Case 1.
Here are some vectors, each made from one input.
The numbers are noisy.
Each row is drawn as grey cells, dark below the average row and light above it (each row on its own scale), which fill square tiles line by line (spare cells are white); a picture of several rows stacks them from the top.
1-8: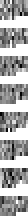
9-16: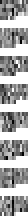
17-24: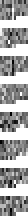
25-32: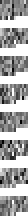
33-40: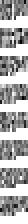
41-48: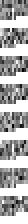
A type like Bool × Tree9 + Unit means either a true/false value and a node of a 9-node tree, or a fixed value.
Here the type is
Label9.
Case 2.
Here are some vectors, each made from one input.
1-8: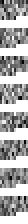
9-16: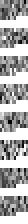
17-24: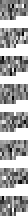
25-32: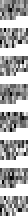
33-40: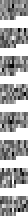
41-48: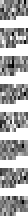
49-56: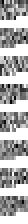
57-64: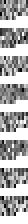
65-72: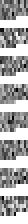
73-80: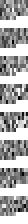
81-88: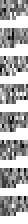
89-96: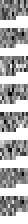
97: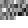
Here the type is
Label6.
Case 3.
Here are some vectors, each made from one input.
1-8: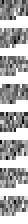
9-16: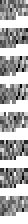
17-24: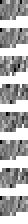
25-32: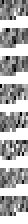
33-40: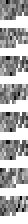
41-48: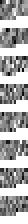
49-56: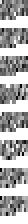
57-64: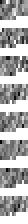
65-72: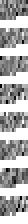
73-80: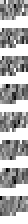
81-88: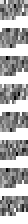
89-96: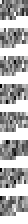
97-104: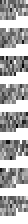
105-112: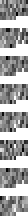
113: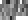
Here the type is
Bool × Bool × Bool × Bool + Unit.
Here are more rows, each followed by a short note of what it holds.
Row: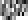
a fixed value
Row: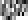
a fixed value
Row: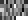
four true/false values
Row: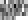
four true/false values
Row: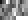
four true/false values
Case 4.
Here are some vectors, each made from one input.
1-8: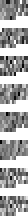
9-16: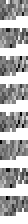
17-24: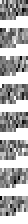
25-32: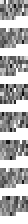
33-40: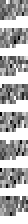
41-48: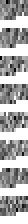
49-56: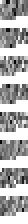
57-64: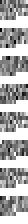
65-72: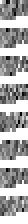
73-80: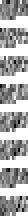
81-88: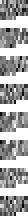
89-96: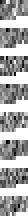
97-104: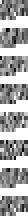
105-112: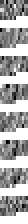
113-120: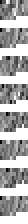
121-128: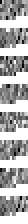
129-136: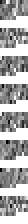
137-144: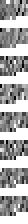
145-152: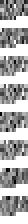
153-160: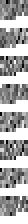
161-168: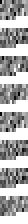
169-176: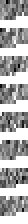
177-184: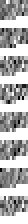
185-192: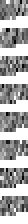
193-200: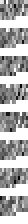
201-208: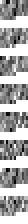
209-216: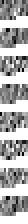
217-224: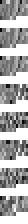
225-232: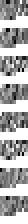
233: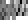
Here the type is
Bool × Bool × Bool × Bool + Unit.
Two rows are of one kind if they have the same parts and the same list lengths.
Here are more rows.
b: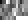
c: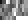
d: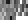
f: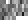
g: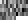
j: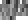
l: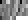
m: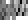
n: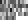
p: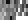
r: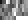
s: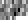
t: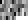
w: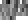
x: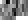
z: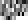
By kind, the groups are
b, c, d, f, g, j, l, m, n, p, r, s, t, w, x
z

